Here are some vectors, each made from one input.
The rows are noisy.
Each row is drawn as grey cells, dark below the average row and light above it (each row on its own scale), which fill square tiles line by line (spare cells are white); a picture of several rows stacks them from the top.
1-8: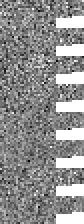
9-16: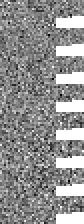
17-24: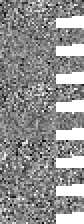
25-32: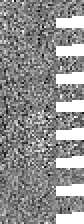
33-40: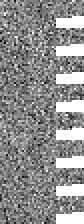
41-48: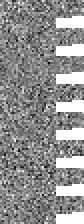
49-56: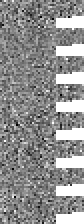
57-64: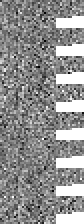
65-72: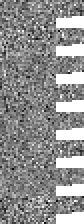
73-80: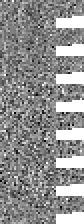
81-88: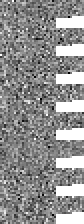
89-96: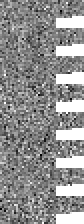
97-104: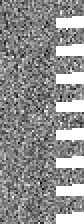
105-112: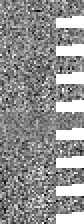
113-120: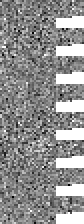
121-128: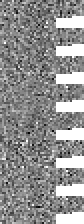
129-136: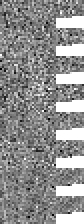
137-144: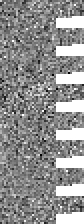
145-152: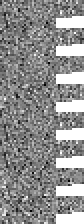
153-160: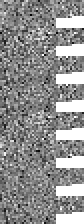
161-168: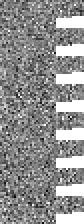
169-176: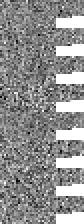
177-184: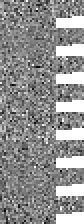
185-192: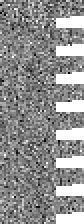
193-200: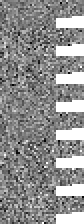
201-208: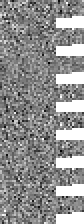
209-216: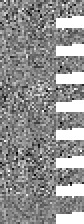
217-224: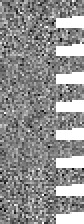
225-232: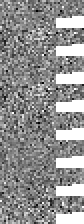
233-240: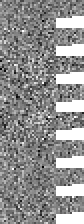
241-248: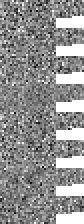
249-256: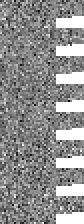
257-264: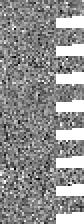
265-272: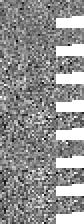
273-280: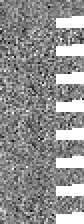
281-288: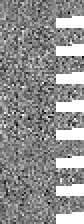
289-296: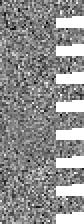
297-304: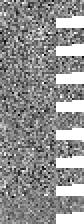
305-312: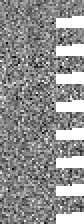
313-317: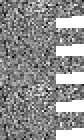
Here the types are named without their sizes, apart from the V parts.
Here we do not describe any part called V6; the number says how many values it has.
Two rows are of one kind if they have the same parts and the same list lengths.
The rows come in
3 kinds.
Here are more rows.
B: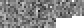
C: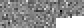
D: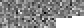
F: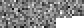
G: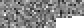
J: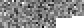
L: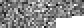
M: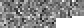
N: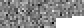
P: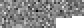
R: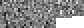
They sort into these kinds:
B, D, G, J, M, N
C, P
F, L, R

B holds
a label and a node of a tree.
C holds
a label and a value of V6.
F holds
a point on a line.
